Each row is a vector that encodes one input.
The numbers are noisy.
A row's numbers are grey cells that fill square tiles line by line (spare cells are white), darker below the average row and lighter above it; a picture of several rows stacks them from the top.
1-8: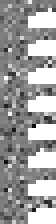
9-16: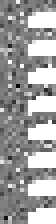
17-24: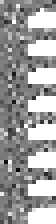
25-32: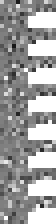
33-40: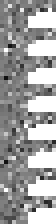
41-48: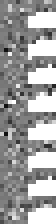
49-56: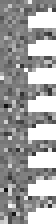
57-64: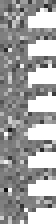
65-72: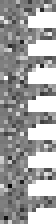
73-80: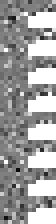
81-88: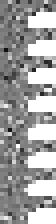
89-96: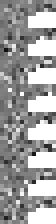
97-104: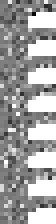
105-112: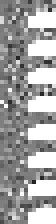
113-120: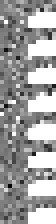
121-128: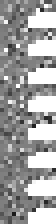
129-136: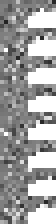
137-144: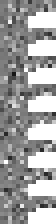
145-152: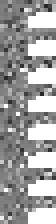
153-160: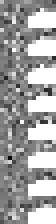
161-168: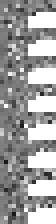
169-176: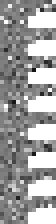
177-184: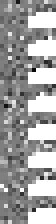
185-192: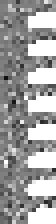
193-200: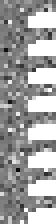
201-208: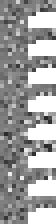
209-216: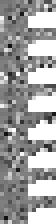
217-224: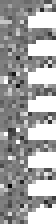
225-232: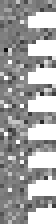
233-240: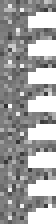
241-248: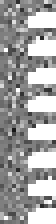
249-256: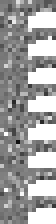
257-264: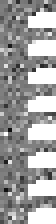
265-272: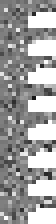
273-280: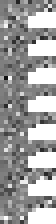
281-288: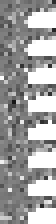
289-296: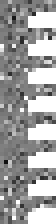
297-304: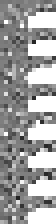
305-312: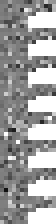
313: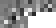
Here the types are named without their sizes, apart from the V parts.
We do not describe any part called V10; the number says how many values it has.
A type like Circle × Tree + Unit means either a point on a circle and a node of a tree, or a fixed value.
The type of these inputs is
(Bool × Bool × Bool + V10) × Tree.
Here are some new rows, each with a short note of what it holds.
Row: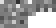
a node of a tree and three true/false values
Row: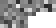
a node of a tree and three true/false values
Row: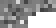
a node of a tree and three true/false values
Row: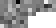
a node of a tree and three true/false values
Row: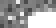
a node of a tree and three true/false values
